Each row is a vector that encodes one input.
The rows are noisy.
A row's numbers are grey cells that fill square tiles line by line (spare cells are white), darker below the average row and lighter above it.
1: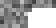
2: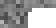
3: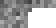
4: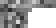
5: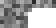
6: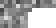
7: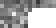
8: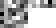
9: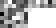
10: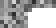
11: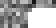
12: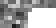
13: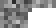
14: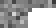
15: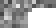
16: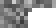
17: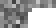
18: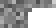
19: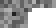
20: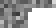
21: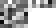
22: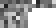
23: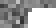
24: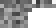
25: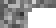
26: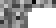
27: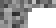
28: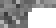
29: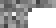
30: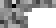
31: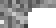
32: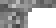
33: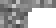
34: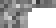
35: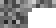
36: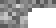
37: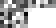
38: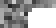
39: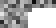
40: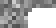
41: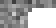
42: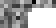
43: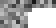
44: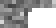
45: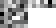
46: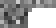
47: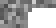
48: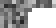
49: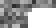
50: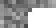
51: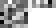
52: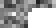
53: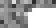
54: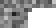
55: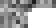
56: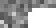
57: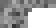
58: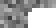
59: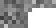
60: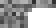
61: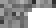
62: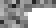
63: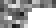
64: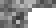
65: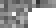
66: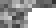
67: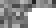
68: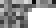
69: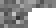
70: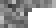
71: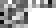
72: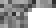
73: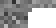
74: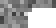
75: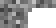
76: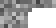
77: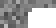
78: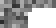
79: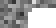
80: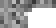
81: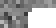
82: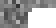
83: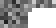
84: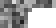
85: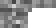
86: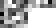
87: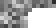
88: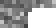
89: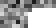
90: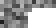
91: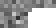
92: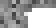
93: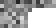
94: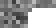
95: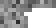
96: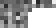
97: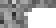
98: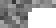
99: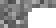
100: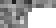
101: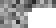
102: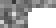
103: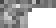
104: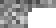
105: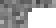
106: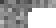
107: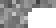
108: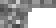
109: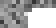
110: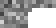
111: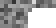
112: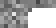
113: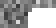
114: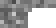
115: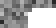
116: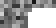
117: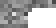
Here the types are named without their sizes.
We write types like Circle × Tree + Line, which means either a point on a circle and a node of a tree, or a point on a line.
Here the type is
List(Line).
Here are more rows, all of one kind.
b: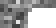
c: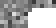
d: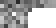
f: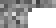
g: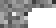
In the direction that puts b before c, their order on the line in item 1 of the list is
b, c, g, f, d.
